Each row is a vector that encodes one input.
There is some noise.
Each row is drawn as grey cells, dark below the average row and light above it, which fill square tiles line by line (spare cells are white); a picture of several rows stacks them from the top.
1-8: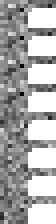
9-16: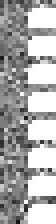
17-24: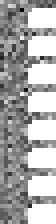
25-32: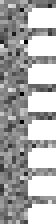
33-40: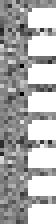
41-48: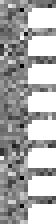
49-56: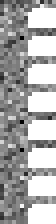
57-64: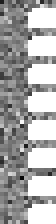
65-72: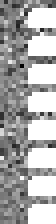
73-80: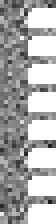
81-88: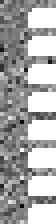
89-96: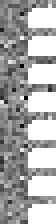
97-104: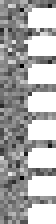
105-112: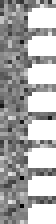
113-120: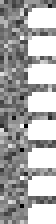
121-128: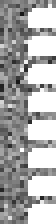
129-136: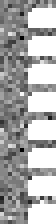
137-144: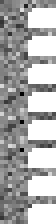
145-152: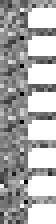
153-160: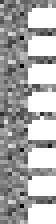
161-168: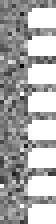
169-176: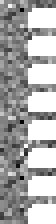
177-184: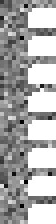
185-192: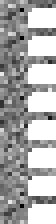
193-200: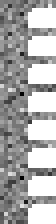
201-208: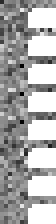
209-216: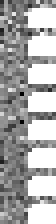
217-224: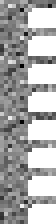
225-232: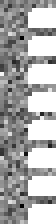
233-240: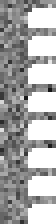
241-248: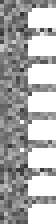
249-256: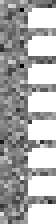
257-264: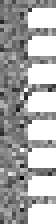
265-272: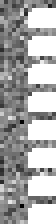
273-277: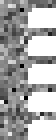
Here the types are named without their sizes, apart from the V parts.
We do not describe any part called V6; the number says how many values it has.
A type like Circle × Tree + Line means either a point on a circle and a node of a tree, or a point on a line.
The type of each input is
Bool × Tree + Line × List(V6).
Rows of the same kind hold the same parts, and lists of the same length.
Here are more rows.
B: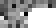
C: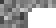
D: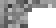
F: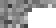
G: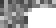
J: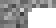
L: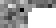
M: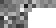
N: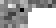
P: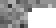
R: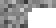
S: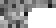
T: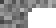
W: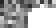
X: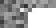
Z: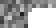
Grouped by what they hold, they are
B, G, S, W
C, J, M, T, X, Z
D, F, P, R
L, N

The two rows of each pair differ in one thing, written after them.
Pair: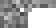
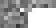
the value of V6 in item 2 of the list
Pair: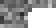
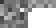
the place on the line
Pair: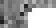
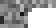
the value of V6 in item 1 of the list
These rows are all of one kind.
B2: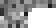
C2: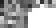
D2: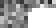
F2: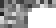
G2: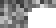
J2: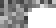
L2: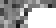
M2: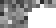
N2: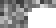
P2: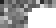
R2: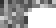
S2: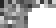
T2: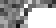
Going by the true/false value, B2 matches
L2 and T2.
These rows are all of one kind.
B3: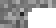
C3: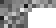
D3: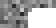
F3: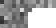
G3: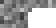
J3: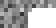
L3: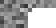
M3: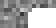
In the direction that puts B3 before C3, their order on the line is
D3, B3, F3, G3, M3, J3, L3, C3.
